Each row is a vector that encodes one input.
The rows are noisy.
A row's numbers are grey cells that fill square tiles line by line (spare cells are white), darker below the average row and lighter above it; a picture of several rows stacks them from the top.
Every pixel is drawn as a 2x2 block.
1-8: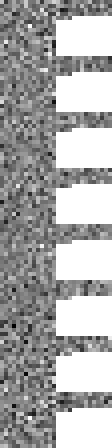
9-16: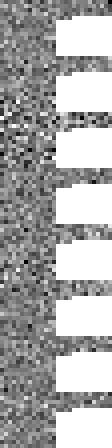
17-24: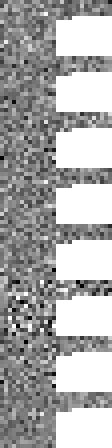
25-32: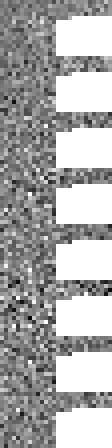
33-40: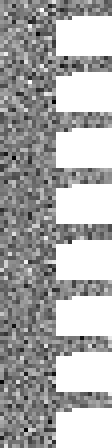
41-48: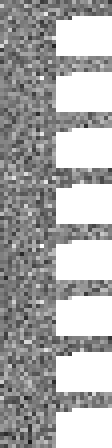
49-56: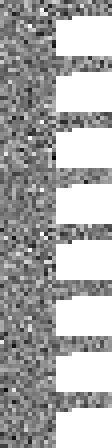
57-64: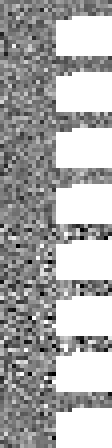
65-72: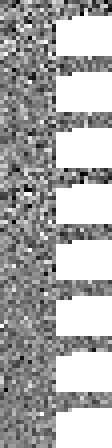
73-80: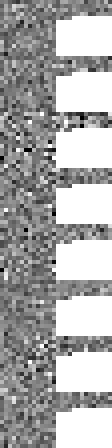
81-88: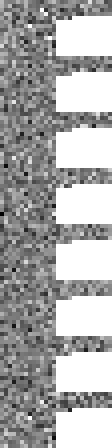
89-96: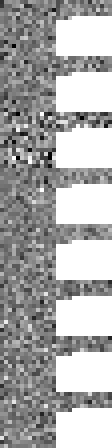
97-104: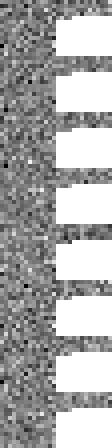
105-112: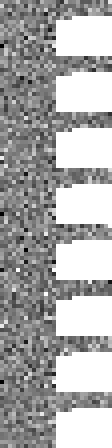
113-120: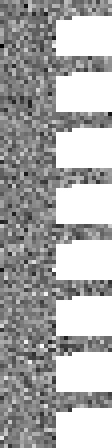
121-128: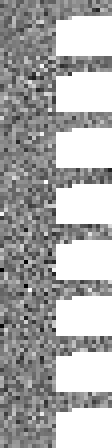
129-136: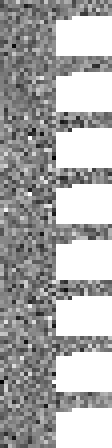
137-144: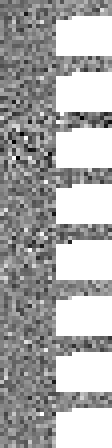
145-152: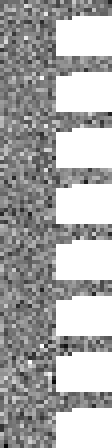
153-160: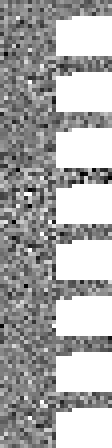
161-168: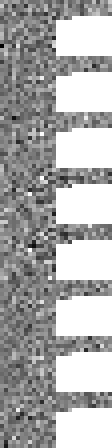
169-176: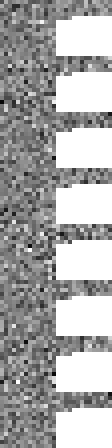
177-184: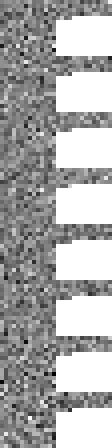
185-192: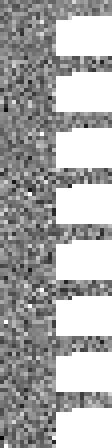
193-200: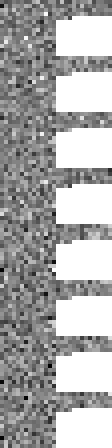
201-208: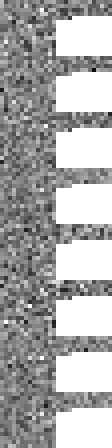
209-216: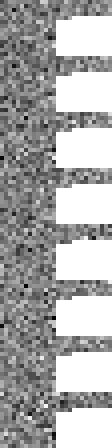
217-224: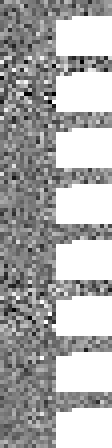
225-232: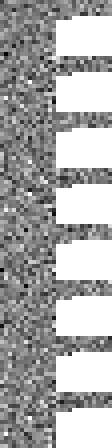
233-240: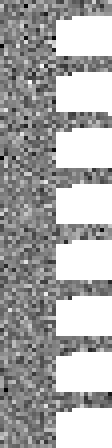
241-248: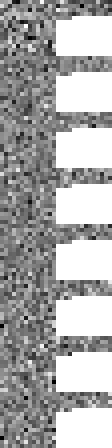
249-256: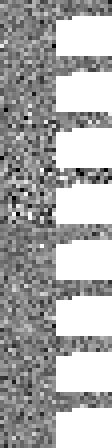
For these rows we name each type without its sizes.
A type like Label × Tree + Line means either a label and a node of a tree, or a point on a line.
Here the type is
((Bool × Bool × Bool × Bool × Bool + Unit) × Line + Label) × Line.
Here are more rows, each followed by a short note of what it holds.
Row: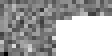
a point on each of two lines and five true/false values
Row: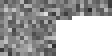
a point on each of two lines and five true/false values
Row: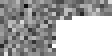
a point on each of two lines
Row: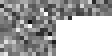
a point on each of two lines
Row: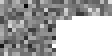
a point on each of two lines
